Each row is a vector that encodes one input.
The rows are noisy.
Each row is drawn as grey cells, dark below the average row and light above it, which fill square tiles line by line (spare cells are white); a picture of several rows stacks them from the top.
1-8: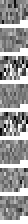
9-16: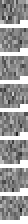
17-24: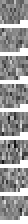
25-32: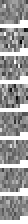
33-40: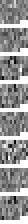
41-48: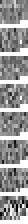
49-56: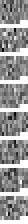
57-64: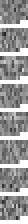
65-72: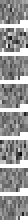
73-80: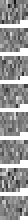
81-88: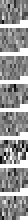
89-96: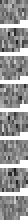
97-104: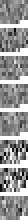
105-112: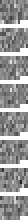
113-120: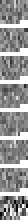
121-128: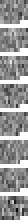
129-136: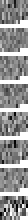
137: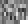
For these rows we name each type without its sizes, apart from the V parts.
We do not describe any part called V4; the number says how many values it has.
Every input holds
a list of items, each a point on a line and a value of V4.
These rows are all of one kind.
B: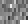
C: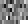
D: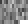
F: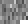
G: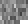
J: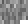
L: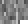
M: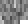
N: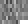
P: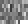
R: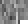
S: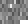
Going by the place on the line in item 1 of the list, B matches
C, D, N and S.
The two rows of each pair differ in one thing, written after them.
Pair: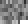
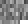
the value of V4 in item 1 of the list
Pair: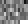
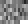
the place on the line in item 1 of the list
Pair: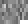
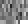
the place on the line in item 1 of the list
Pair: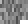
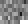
the value of V4 in item 1 of the list
